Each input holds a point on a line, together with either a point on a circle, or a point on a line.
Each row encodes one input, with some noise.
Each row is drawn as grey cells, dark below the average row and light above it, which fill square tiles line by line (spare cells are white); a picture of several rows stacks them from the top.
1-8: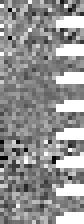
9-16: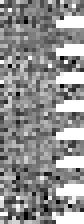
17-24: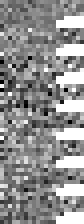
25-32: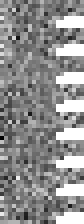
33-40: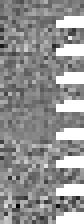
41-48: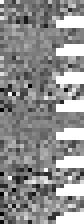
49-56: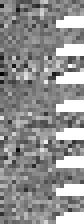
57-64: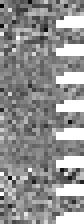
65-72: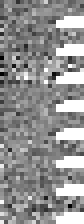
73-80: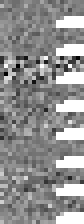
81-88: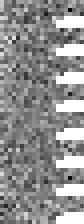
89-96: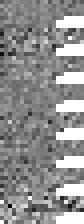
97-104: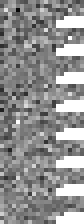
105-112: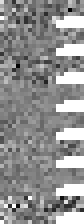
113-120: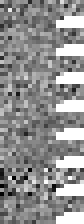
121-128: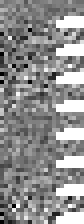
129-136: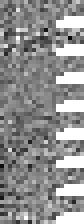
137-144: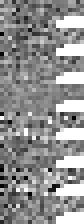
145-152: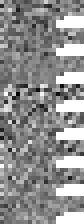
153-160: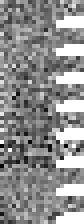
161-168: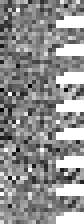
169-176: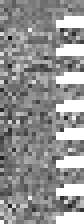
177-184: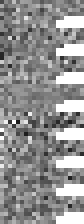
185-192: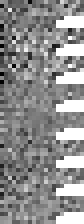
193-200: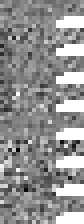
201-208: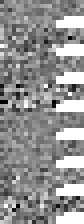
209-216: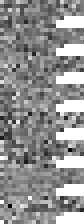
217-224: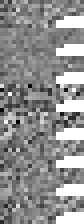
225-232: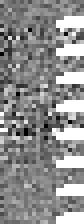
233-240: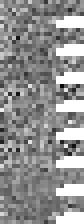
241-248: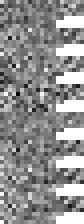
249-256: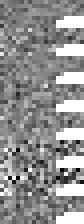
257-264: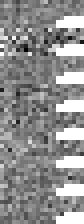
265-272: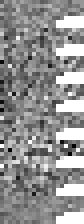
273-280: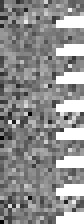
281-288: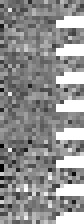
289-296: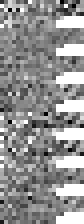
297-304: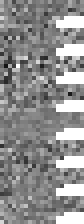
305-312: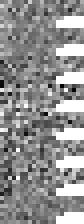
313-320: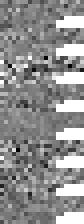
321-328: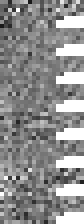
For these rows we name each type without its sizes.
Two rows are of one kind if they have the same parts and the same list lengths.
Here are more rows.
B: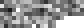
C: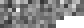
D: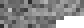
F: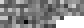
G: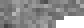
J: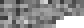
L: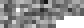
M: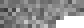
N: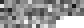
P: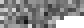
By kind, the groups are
B, C, F, G, L, P
D, J, M, N

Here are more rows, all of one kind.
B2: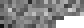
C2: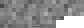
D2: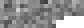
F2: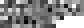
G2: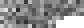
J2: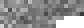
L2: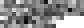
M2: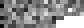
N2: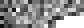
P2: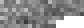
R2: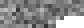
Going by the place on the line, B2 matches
F2 and N2.
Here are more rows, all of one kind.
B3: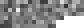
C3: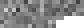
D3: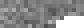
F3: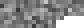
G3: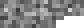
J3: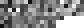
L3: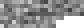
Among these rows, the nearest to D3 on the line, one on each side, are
F3 and G3.
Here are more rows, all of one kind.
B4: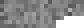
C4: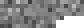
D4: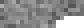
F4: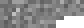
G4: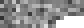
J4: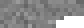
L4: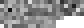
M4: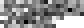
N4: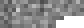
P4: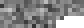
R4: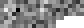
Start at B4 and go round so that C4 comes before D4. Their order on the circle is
B4, C4, D4, R4, M4, N4, G4, J4, F4, L4, P4.
